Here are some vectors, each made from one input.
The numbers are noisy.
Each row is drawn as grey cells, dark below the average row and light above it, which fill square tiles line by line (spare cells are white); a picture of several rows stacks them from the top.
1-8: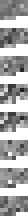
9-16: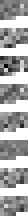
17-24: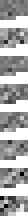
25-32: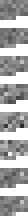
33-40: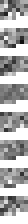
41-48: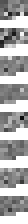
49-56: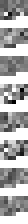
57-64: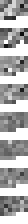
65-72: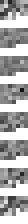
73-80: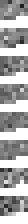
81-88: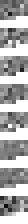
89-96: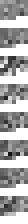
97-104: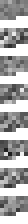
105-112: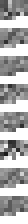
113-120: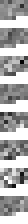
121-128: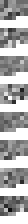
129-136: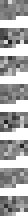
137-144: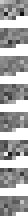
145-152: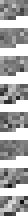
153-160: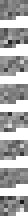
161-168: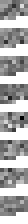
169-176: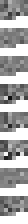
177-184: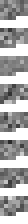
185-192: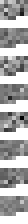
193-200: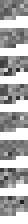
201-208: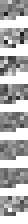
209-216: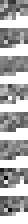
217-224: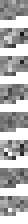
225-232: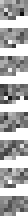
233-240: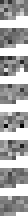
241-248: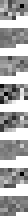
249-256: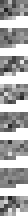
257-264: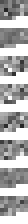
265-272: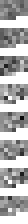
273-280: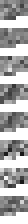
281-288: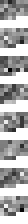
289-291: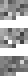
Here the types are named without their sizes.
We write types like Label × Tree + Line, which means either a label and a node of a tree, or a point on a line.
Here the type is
Bool × Tree.
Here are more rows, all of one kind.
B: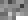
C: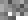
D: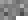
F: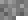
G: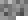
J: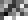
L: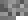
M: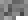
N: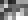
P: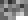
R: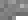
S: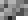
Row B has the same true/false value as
C, N and P.
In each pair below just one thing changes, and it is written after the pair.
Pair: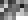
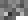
the true/false value
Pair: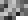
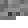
the node of the tree
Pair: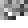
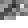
the true/false value
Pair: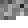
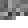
the true/false value
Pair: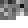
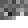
the true/false value
